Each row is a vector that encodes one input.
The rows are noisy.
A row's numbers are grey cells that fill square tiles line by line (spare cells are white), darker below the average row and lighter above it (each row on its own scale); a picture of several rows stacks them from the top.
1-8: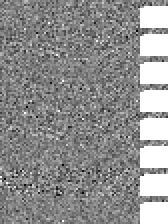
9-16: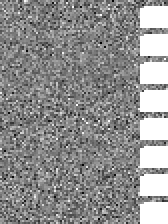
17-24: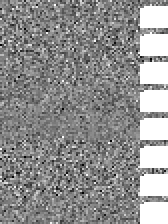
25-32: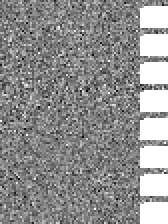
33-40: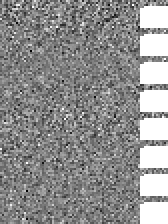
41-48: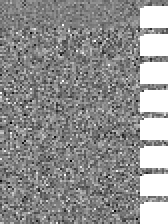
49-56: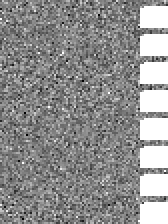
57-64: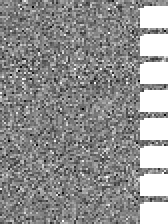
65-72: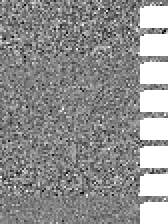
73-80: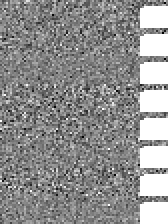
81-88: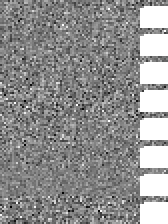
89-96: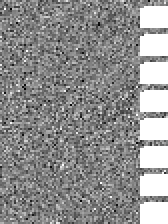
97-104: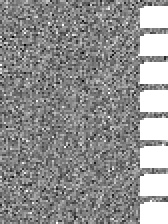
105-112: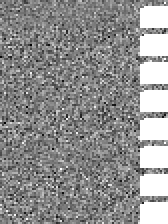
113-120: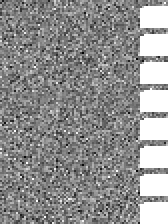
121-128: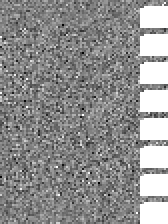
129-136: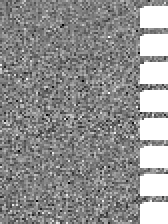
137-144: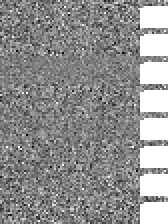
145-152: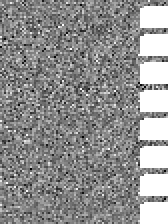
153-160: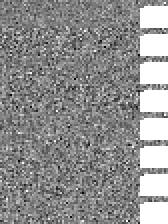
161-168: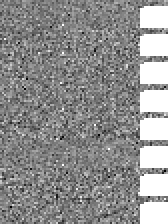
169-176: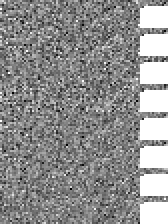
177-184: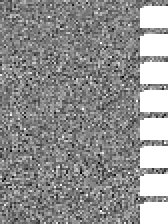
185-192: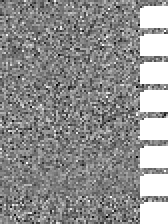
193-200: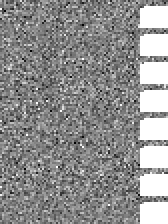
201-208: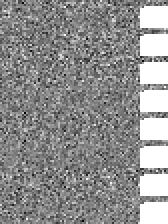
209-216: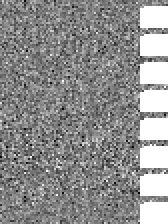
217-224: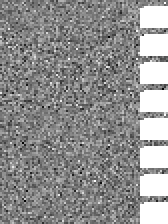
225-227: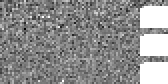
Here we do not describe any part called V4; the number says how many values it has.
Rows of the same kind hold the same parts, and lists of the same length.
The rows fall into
3 kinds.
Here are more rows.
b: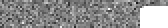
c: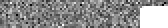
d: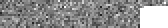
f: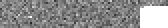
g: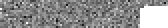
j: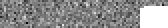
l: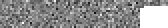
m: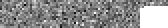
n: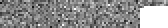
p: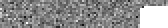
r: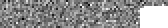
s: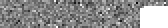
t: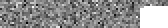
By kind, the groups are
b, c, d, l, n, r
f, j, m, s, t
g, p

